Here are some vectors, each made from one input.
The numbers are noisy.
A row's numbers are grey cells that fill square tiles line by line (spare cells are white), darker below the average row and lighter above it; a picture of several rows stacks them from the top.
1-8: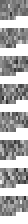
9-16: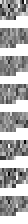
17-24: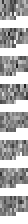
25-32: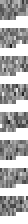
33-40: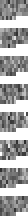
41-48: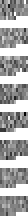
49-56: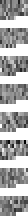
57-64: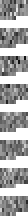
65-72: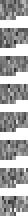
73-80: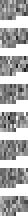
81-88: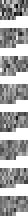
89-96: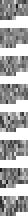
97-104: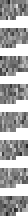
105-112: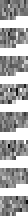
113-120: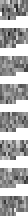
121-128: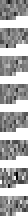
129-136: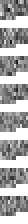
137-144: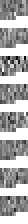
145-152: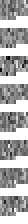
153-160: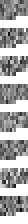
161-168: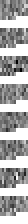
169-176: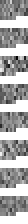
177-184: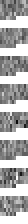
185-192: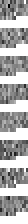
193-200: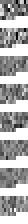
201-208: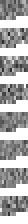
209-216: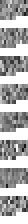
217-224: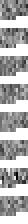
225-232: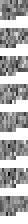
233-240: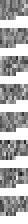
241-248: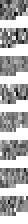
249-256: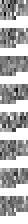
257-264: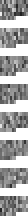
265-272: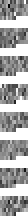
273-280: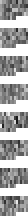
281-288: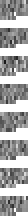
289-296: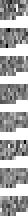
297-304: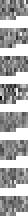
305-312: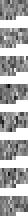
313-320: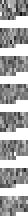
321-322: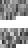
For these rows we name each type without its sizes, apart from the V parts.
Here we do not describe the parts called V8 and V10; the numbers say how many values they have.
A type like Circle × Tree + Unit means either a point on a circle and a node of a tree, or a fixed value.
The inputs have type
(Bool × V10 + Unit) × Line × Line + V8.
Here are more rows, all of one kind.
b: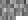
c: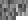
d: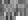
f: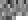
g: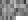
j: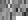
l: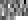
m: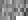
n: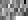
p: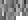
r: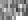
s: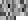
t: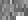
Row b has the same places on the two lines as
d and g.
